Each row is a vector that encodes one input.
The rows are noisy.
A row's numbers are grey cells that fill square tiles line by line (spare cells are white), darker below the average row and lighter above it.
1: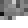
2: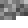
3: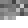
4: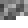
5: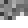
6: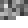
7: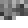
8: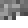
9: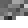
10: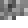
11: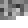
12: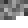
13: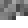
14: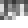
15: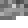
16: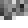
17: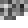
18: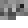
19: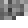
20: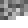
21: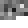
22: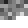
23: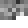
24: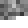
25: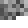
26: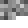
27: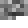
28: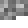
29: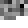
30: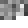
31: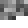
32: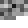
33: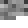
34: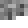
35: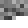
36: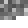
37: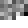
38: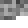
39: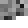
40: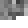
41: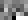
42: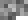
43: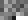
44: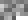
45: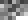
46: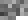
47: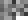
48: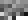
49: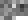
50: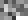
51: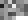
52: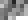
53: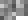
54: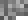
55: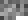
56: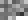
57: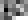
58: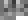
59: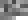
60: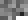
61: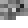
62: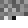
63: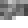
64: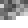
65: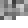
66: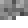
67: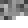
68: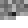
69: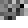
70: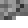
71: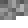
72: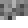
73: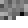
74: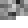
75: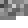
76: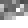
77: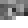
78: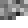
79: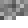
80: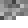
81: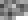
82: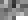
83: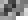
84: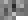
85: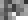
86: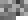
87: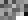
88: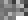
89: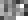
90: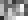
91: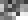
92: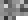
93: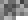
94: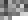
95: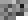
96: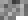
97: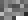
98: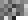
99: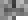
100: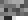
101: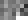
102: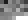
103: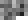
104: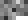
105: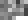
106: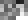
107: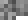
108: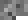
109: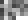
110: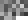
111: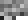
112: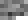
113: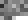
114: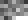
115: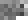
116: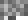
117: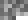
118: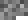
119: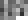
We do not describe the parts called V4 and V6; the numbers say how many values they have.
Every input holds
one of 5 labels and a value of V6, together with either three true/false values, or a value of V4.
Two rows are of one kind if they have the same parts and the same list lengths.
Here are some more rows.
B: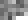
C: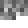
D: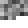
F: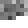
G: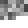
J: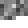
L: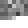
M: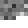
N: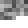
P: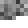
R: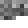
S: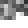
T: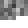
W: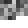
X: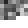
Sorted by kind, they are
B, F, G, J, L, P, R
C, D, M, N, S, T, W, X

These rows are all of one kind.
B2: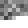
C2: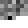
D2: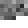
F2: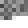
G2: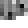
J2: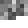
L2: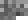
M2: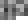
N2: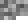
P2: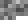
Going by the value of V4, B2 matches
F2 and N2.
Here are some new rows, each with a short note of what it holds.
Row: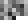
one of 5 labels, three true/false values and a value of V6
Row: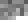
one of 5 labels, three true/false values and a value of V6
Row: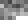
one of 5 labels, three true/false values and a value of V6
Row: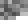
one of 5 labels, a value of V4 and a value of V6
